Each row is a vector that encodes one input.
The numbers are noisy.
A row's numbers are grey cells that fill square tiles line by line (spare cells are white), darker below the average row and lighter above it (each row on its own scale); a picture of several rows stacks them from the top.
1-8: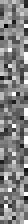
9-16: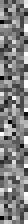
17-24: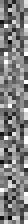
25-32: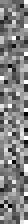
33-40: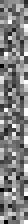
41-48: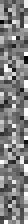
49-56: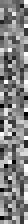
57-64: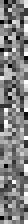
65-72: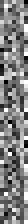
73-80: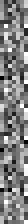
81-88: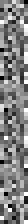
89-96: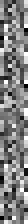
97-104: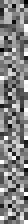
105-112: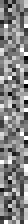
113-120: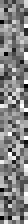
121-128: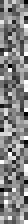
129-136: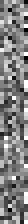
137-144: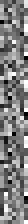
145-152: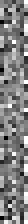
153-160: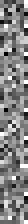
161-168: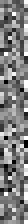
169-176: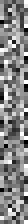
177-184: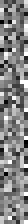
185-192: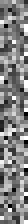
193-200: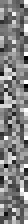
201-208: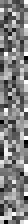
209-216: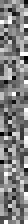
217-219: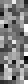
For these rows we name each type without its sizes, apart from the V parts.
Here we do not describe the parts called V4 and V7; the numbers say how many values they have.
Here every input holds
either a point on a circle, a value of V4 and a value of V7, or a list of points on a line.
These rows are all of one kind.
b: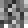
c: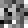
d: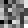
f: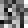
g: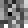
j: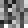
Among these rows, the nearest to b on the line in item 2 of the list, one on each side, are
f and j.
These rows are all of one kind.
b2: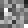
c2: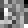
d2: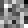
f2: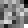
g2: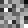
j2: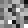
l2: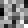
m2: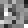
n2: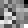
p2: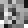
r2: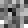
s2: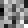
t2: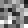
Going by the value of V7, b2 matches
c2, m2, n2 and p2.
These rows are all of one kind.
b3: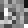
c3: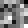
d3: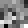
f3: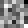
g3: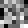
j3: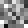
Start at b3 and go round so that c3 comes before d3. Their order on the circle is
b3, f3, g3, c3, d3, j3.
